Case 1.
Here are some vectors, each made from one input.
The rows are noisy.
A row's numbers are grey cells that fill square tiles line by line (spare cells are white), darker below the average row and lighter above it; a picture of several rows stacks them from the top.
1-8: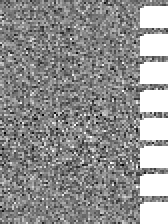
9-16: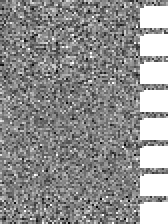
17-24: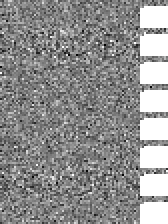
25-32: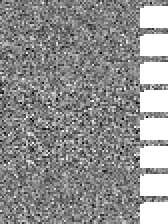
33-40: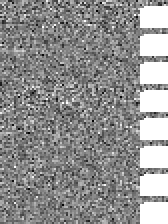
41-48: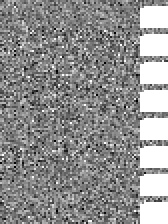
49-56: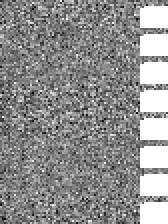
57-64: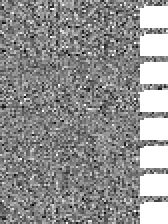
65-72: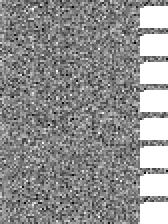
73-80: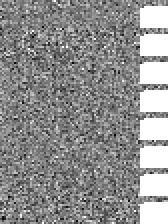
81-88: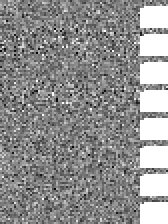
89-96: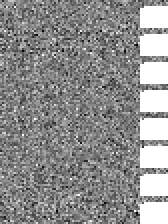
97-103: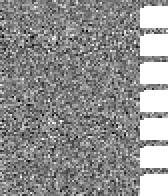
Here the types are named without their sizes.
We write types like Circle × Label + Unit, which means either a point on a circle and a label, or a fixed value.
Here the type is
Bool × (Label + Tree).
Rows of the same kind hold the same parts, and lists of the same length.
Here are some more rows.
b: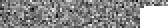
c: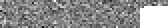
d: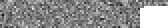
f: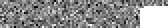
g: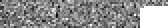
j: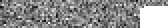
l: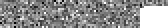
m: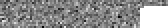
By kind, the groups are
b, f, g, j, l
c, d, m

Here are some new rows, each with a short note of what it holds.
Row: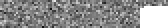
a label and a true/false value
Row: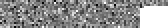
a node of a tree and a true/false value
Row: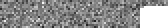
a label and a true/false value
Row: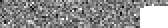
a node of a tree and a true/false value
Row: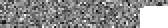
a node of a tree and a true/false value
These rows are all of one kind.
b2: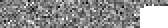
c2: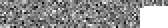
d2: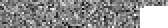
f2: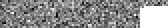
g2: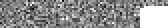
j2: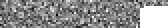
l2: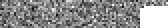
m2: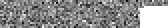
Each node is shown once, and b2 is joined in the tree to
g2.
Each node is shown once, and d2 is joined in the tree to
f2.
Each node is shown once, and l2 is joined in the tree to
j2 and m2.
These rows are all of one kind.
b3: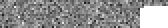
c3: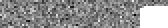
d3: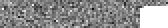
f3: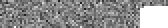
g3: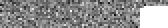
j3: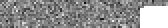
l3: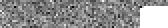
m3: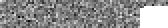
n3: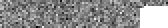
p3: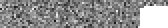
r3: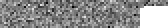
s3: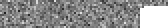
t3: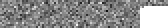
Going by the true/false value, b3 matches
f3, j3, s3 and t3.
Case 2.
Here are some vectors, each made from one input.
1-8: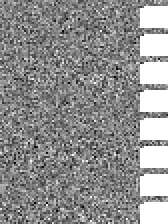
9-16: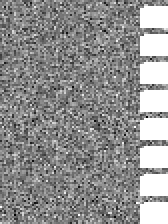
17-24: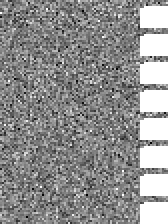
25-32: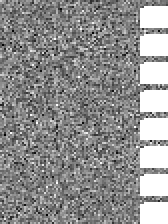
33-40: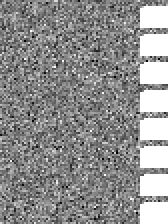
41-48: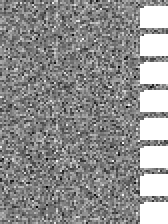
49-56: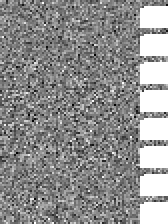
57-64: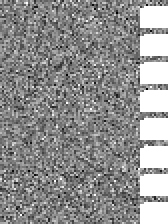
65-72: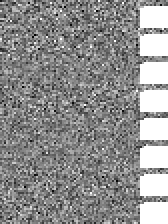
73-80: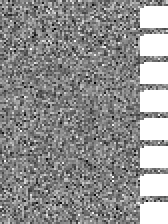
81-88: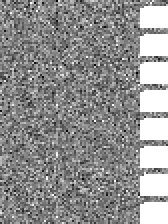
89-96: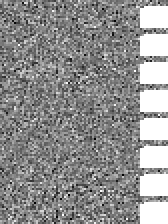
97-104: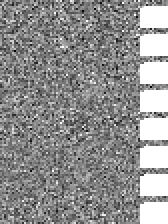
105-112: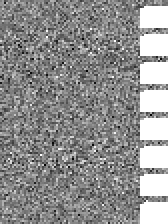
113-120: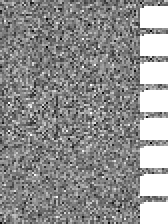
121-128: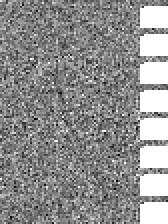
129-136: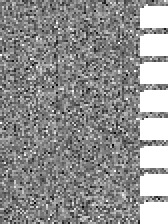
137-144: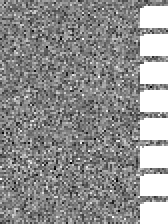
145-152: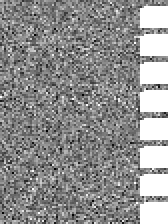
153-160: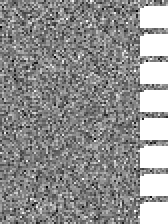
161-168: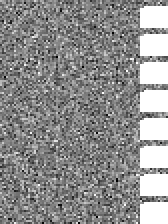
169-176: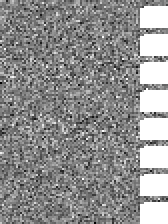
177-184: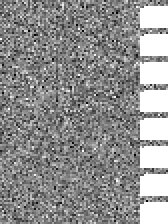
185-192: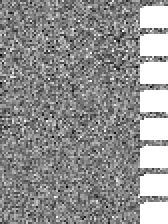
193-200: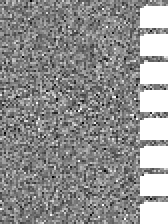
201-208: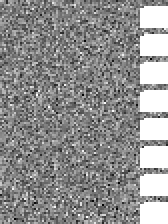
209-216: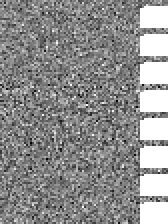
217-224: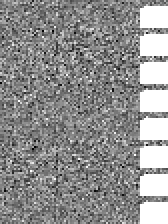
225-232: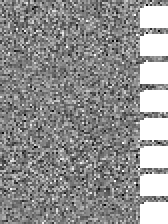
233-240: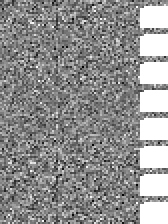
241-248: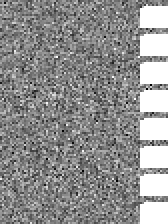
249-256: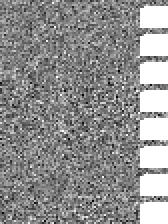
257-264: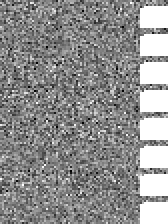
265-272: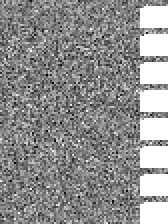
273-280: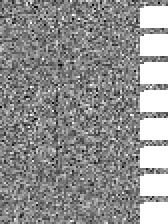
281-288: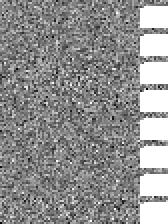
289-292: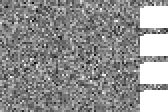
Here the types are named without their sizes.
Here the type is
Label × (Line + Tree).
